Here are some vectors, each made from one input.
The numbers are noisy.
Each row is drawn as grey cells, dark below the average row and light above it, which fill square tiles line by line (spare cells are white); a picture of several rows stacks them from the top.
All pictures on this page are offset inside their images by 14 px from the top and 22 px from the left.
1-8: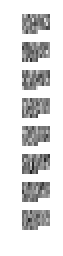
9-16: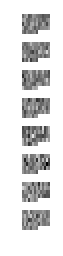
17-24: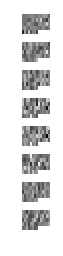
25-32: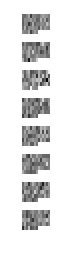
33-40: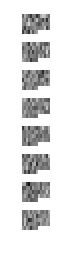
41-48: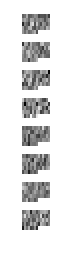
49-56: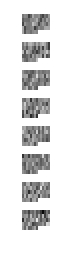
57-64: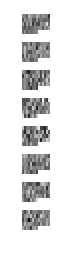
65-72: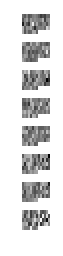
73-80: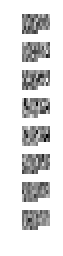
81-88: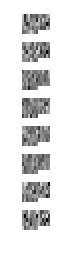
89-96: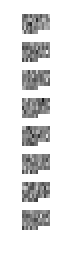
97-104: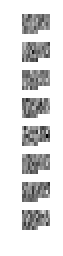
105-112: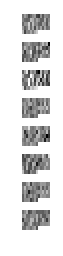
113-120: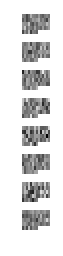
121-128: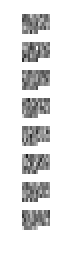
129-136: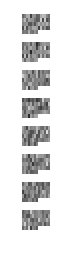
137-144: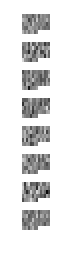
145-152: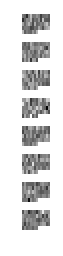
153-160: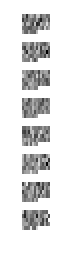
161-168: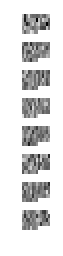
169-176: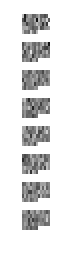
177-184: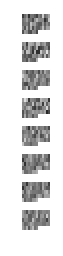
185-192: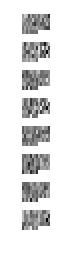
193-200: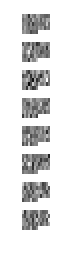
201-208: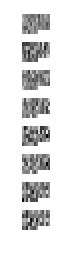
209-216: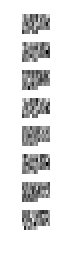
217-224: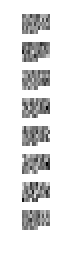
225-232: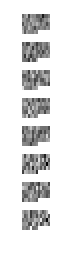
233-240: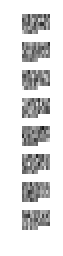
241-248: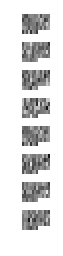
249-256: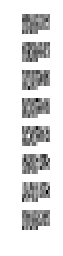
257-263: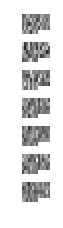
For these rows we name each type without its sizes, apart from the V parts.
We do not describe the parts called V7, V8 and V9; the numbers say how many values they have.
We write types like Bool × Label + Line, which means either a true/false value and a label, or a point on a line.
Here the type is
(Bool × Bool × Bool × Bool + V8) × Label × Line × V7 + V9.
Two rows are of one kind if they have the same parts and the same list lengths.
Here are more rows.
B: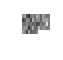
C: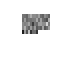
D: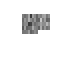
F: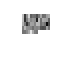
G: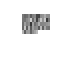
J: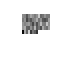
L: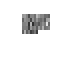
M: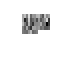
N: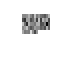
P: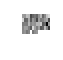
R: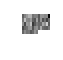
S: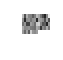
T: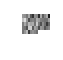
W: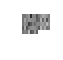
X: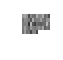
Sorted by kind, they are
B, C, D, J, L, R, W, X
F, M, N, P, S
G, T

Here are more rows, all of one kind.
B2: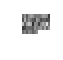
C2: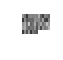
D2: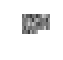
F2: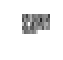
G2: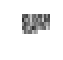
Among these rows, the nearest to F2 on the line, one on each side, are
B2 and C2.
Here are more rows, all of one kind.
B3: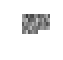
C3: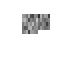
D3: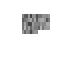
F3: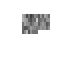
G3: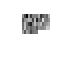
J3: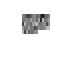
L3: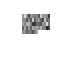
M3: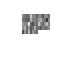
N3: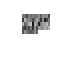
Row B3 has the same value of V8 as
F3, G3 and J3.
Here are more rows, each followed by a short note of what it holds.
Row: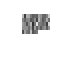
a value of V9
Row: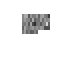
a label, a point on a line, four true/false values and a value of V7
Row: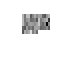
a value of V9
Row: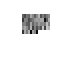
a label, a point on a line, four true/false values and a value of V7
